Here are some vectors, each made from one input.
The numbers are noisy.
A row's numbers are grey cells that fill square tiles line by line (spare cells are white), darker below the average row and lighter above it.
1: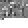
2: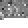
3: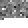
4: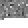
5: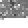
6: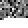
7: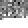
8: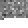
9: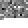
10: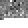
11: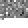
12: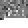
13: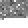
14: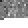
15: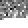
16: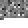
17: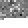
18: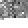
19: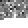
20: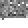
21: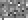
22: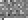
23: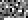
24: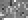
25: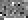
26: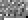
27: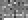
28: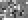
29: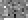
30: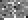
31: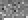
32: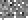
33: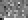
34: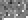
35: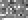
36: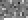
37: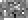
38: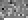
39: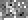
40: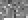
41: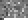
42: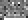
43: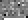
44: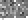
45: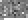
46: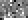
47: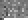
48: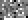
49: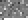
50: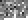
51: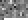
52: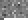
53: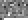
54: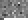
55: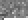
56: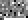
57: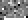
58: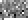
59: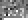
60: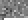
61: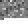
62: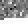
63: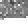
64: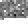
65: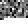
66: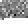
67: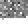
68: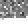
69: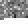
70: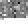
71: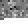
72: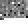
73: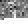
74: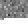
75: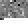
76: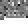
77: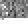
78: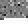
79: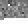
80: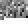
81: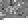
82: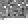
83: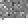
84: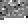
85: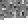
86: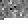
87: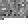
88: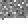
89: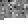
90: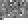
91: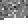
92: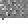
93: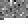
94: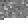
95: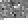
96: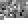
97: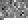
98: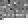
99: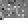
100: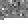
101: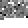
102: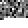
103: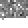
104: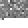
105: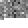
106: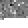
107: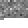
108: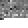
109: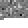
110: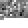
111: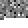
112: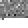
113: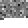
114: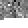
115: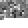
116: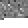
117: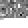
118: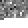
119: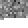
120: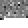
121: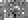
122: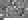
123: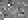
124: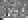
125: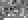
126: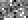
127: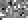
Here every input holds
either a fixed value, or a node of each of two 14-node trees.
